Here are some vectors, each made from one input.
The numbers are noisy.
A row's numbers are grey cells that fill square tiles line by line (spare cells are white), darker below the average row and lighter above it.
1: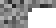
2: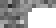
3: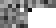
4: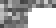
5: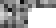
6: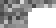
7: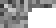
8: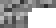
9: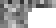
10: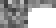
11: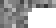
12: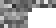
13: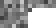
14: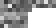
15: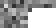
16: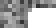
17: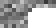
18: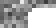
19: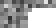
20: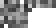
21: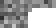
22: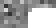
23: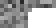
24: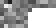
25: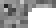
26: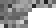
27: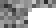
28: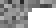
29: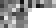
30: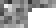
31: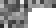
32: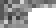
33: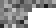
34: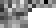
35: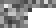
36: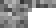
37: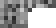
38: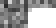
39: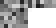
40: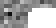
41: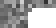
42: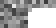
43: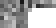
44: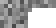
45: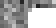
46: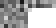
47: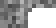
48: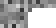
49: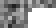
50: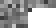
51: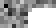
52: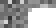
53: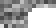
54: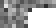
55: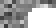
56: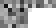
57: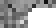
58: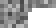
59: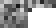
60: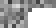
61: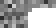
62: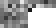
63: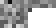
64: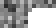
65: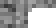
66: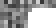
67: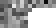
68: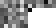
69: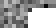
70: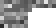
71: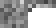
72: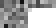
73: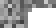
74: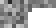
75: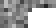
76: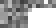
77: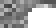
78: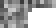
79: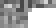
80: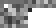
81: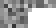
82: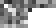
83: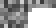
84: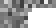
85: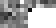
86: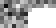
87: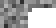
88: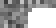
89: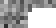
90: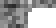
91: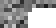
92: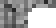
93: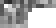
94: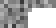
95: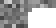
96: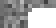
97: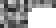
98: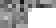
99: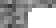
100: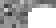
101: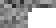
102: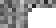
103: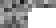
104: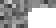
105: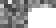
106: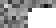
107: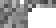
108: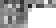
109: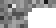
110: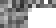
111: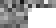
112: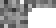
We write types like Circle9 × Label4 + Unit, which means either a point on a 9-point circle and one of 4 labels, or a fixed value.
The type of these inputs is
Bool × Label4 × Line7.
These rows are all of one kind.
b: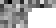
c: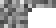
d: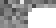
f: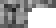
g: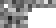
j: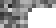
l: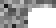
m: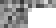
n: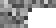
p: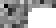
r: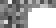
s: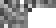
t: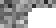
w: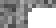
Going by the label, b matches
f, j, t and w.
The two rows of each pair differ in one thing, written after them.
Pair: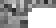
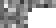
the true/false value
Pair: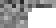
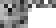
the label
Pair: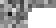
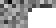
the label
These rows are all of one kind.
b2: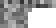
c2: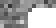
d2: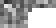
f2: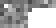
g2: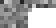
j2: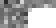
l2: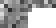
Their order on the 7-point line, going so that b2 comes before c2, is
d2, j2, b2, f2, c2, g2, l2.
